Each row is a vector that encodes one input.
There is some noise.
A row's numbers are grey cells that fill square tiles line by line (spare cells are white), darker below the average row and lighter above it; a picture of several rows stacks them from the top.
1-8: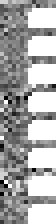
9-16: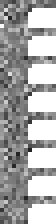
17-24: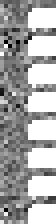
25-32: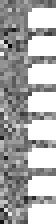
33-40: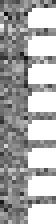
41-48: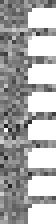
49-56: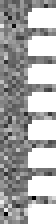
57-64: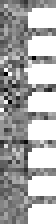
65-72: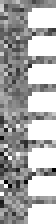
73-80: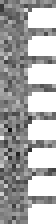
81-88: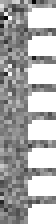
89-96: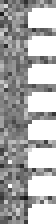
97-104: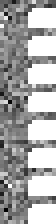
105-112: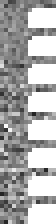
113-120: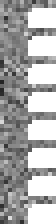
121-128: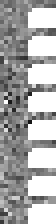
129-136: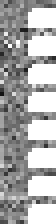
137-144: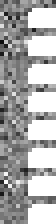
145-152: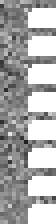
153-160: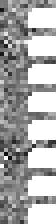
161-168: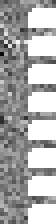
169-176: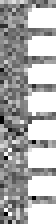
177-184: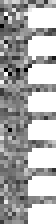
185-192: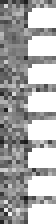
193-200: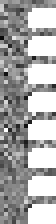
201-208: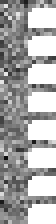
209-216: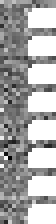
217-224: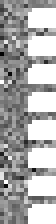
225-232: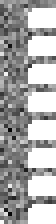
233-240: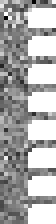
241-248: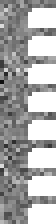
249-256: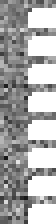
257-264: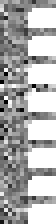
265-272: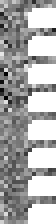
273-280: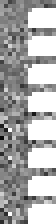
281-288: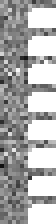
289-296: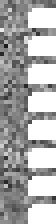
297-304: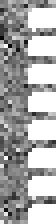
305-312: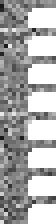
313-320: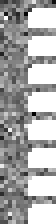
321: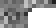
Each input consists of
either a point on a 4-point line and a point on a 5-point line, or a node of a 9-node tree and a true/false value.
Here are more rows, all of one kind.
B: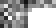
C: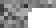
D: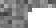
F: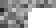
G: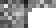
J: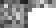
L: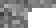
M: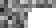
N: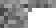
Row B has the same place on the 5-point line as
C, F and G.
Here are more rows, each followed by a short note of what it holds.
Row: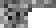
a node of a 9-node tree and a true/false value
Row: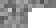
a node of a 9-node tree and a true/false value
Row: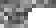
a node of a 9-node tree and a true/false value
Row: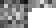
a point on a 4-point line and a point on a 5-point line
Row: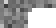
a node of a 9-node tree and a true/false value
